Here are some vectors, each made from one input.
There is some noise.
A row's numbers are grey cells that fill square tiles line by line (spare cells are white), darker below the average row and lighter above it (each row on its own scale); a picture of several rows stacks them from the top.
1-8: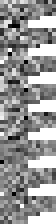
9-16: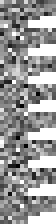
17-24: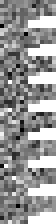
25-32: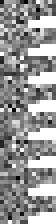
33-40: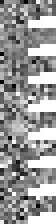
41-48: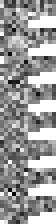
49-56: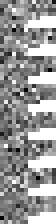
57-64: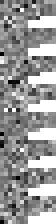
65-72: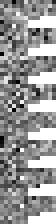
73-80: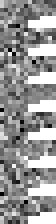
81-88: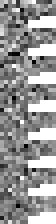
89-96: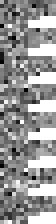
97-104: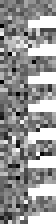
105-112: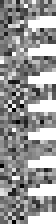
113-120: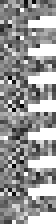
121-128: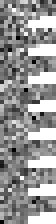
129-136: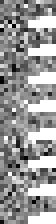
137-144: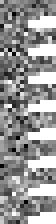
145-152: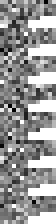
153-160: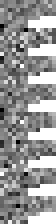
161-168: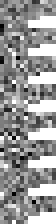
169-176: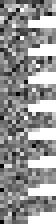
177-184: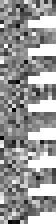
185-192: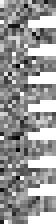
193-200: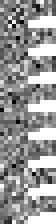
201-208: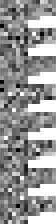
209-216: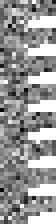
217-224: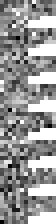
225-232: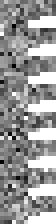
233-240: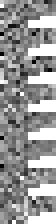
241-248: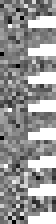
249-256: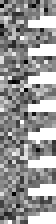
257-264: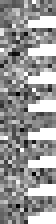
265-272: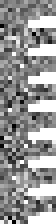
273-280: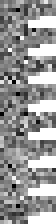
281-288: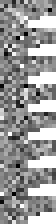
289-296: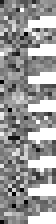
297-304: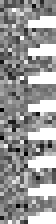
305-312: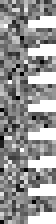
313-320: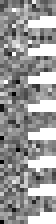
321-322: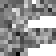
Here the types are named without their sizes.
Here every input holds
a label, together with either a fixed value, or a node of a tree.
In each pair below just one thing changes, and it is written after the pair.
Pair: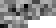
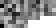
the node of the tree
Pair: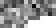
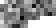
the label
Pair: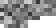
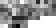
the node of the tree
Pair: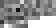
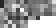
the label
